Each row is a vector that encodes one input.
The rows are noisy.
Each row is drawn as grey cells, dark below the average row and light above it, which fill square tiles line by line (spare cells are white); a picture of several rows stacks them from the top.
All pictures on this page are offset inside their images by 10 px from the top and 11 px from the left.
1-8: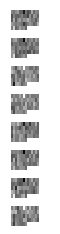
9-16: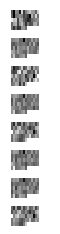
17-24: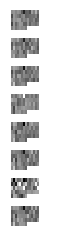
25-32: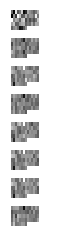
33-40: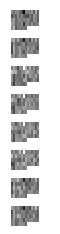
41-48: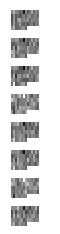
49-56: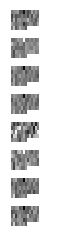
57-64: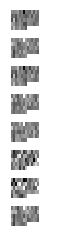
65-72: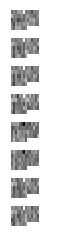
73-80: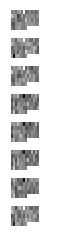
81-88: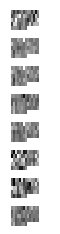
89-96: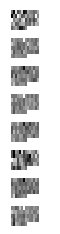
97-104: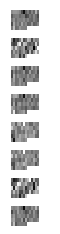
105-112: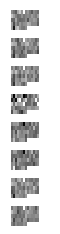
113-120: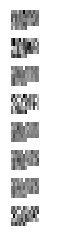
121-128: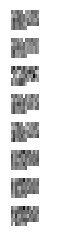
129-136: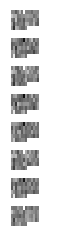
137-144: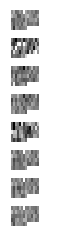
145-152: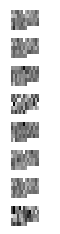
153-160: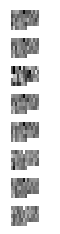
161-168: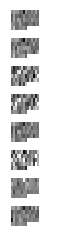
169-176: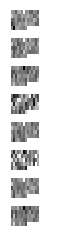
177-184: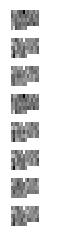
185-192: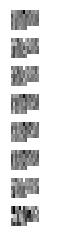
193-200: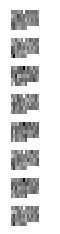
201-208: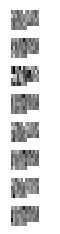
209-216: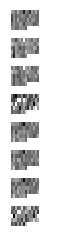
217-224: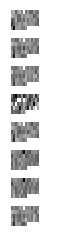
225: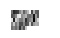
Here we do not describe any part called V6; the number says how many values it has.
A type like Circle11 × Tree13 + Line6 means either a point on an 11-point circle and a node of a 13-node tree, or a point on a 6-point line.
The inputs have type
Bool × Circle9 × List2(V6) + Tree9 + Unit.
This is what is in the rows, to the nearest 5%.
About 85% of them hold a point on a 9-point circle and a true/false value, together with a list of up to two values of V6. About 5% of them hold a fixed value. The rest hold a node of a 9-node tree.
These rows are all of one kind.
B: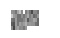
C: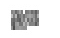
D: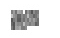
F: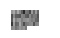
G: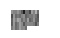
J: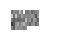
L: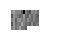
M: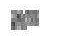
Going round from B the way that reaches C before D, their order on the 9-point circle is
B, F, G, L, J, C, M, D.
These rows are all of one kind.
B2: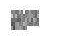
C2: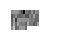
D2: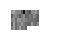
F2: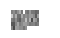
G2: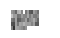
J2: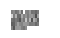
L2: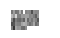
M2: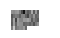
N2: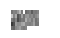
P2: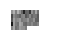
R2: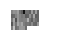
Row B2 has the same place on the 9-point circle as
F2, J2, M2 and R2.
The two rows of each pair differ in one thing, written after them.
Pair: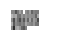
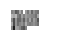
the value of V6 in item 2 of the list
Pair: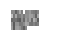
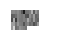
the true/false value
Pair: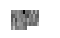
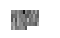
the value of V6 in item 1 of the list
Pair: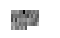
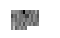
the place on the 9-point circle
